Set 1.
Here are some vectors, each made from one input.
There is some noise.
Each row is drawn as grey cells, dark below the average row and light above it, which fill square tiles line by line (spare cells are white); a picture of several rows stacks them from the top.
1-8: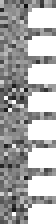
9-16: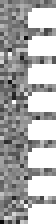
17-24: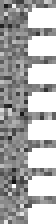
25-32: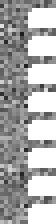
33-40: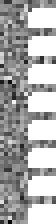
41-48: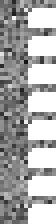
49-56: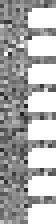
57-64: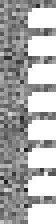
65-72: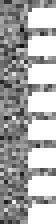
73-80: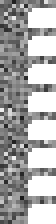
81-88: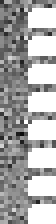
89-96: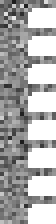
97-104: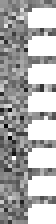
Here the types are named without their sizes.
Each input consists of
either three true/false values, or a list of points on a line.
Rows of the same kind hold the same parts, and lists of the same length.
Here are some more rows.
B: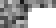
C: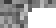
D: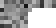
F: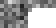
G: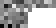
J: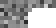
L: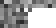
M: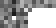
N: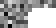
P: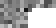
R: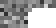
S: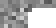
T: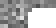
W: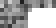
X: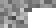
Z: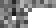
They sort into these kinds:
B, D, F, G, J, L, M, N, R, W, Z
C
P, S, X
T

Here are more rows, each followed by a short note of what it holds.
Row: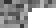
the empty list
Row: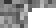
the empty list
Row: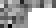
three true/false values
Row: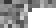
the empty list
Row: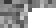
the empty list
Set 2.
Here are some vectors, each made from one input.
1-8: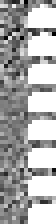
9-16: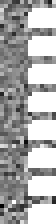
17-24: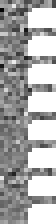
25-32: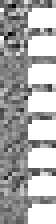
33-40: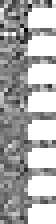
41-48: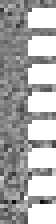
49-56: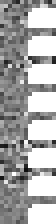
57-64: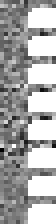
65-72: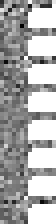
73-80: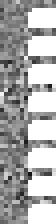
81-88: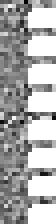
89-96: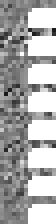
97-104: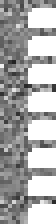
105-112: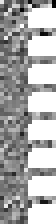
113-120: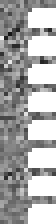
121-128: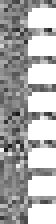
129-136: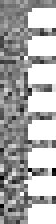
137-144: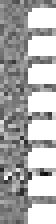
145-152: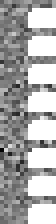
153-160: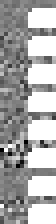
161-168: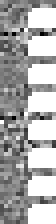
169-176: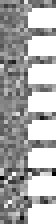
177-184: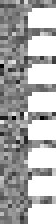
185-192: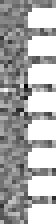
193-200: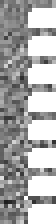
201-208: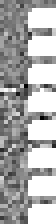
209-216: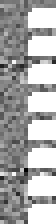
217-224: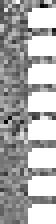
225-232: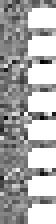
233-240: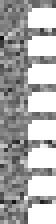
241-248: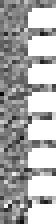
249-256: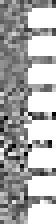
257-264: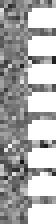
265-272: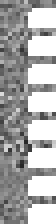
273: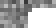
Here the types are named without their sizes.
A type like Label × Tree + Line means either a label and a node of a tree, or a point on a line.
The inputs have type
Bool × (Circle + Unit) + Line.
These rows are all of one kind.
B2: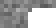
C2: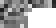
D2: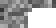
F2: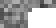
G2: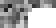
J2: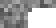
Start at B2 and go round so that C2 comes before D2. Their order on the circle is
B2, G2, C2, J2, F2, D2.
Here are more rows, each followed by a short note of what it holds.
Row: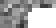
a true/false value
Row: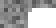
a true/false value
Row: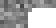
a point on a line
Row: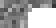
a point on a circle and a true/false value
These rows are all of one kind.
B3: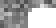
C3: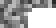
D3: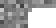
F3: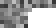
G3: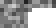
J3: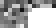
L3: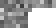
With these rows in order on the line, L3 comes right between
B3 and J3.
